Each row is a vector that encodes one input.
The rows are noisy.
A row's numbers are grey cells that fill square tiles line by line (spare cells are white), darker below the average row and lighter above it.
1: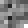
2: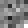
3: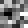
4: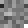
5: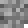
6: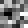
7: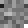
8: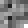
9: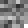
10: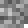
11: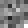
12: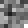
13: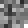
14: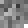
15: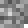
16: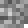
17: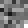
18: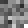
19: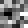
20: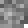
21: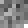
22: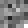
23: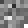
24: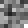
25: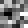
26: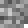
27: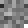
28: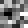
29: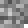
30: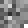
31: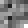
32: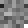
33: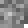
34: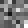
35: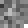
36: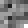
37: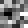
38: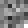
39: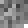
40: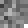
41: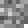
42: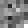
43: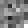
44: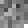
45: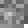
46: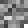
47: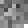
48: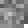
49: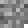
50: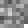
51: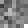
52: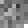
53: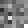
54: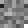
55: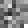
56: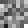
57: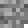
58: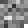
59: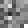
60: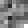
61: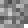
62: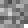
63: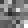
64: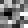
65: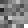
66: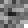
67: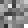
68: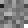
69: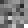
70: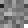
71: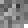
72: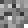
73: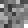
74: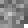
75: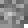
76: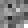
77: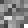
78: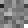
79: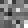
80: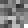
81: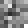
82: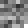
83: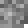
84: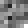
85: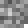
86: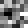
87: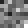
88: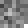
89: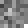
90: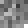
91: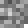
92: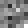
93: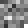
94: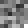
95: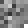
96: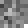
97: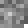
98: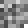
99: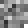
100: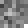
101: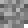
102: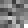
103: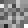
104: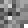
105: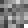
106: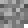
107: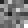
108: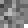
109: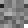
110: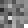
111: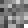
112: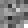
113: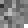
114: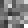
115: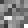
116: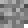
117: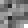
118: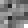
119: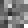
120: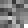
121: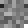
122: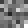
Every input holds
a list of up to two points on an 8-point line.
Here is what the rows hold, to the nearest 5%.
All of them are lists of up to two points on an 8-point line: about 5% are empty, 55% hold one and 35% two.
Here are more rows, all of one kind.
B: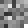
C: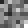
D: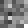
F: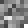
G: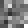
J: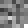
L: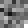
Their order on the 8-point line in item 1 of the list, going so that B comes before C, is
B, F, G, D, J, L, C.
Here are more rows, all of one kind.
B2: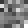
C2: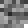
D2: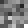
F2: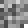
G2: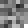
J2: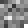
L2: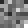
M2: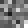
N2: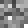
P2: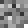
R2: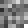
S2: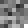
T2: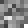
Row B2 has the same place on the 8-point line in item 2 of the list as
F2 and R2.
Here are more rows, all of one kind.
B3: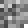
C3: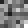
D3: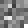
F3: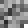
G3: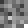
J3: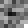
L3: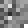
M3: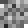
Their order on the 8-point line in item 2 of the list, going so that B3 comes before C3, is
B3, M3, F3, C3, G3, L3, D3, J3.
